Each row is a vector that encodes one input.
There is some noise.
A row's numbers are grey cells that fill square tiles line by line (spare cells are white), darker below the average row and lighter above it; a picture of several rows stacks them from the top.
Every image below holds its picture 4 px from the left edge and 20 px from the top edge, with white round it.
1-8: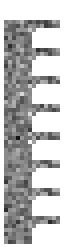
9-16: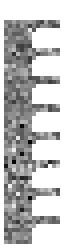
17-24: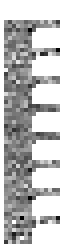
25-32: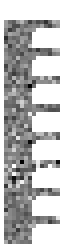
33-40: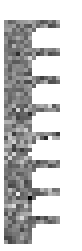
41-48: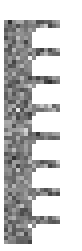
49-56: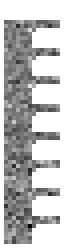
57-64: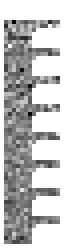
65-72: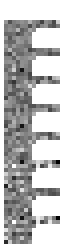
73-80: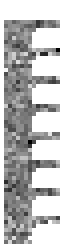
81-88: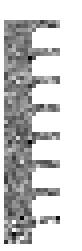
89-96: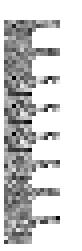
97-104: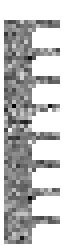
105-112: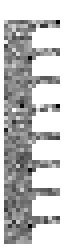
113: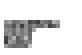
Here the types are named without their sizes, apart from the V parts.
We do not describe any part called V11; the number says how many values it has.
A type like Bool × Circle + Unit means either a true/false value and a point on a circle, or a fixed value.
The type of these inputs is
(Bool × Bool × Bool + Unit) × V11 + Line.
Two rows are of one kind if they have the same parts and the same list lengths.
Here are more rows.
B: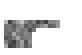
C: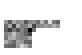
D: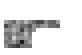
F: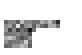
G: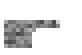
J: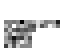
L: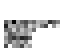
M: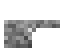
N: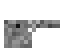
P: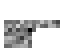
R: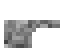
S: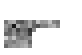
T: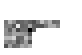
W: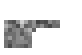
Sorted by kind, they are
B, D, G, M, N, R, W
C, F, P, S, T
J, L

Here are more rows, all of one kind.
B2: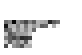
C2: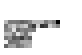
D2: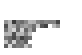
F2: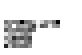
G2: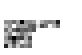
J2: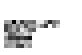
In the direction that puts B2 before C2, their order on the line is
J2, B2, D2, C2, F2, G2.
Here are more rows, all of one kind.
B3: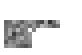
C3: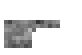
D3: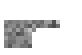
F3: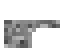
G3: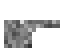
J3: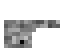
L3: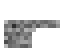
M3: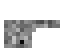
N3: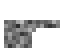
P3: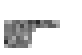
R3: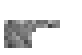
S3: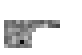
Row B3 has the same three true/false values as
F3, J3, M3 and S3.
